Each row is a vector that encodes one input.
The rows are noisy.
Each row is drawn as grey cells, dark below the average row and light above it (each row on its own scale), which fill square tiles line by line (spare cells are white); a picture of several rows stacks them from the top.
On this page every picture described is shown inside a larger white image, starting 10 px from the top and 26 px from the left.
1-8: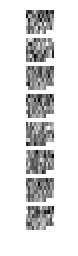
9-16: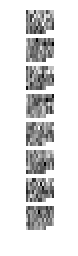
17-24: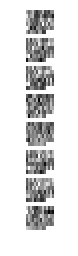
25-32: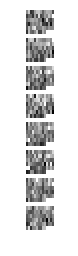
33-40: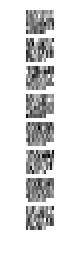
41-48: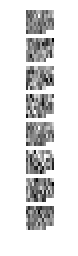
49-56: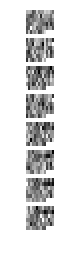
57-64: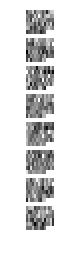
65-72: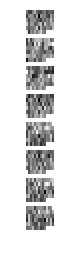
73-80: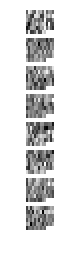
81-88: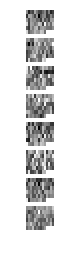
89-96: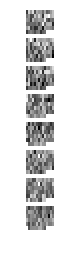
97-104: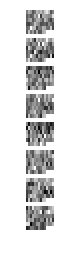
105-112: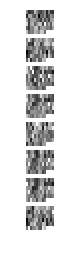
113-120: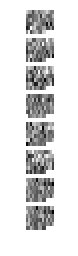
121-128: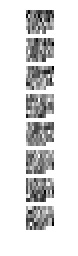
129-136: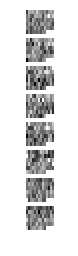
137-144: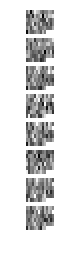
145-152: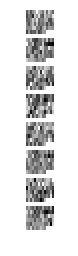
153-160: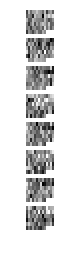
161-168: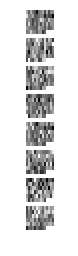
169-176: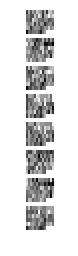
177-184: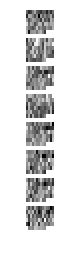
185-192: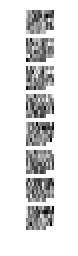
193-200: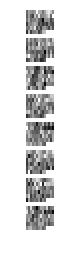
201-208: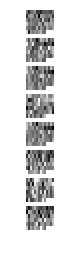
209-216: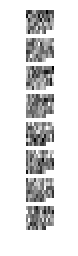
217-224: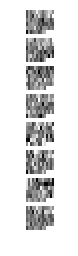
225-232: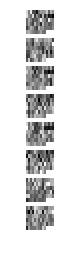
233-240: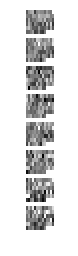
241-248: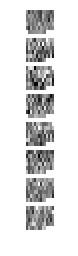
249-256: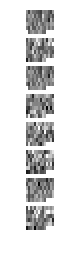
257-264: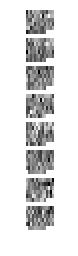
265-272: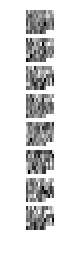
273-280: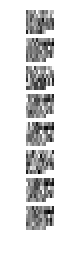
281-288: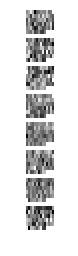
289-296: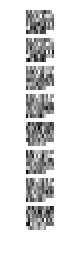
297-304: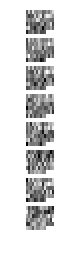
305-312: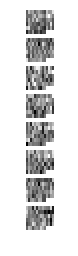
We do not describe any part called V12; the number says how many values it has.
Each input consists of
either one of 7 labels, or a node of each of two 8-node trees, or two values of V12.
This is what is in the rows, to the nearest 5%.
About 20% of them hold one of 7 labels. About 25% of them hold a node of each of two 8-node trees. The rest hold two values of V12.
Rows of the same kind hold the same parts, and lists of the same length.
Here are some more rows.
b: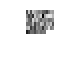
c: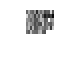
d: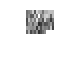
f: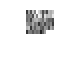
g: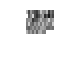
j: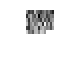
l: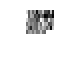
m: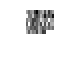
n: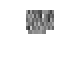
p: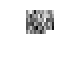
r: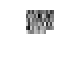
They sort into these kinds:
b, d, f, p
c, g, l, m
j, n, r

